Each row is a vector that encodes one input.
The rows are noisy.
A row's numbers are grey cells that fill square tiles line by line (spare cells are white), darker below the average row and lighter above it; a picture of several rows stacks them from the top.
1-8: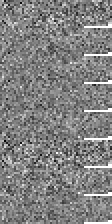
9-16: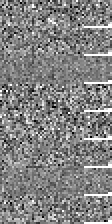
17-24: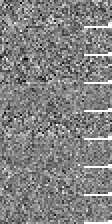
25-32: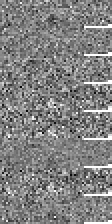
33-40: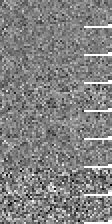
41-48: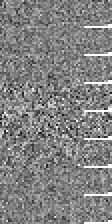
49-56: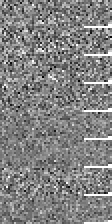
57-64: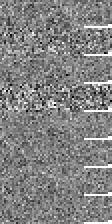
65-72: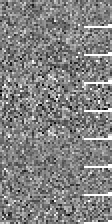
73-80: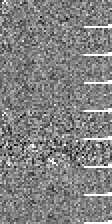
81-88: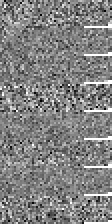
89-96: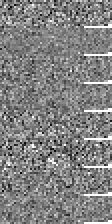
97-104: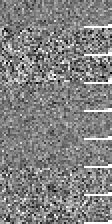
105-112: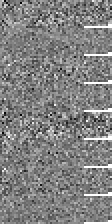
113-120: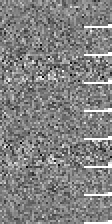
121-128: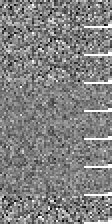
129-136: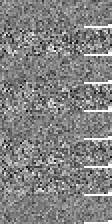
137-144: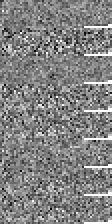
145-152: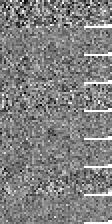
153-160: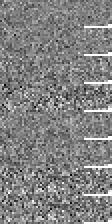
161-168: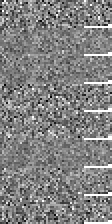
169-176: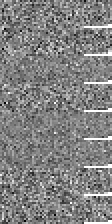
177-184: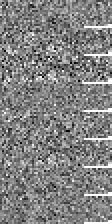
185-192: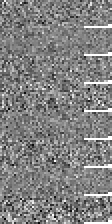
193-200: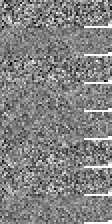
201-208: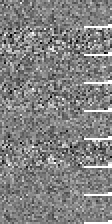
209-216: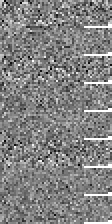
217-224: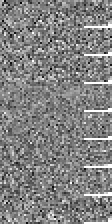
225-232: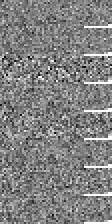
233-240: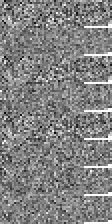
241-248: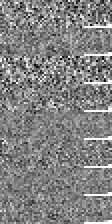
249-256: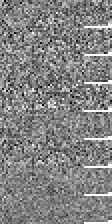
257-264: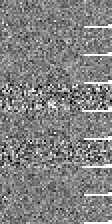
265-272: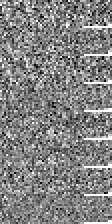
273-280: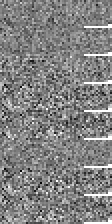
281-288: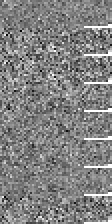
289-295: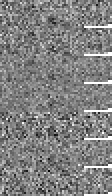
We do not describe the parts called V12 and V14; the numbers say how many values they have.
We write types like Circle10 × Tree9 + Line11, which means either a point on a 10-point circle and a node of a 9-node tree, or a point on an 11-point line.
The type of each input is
Bool × Tree9 × Tree9 + Unit + V12 × V14.
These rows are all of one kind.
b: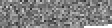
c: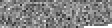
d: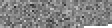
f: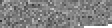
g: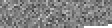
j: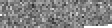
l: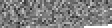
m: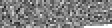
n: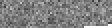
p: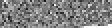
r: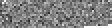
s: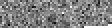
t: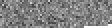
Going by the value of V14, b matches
d, f and s.
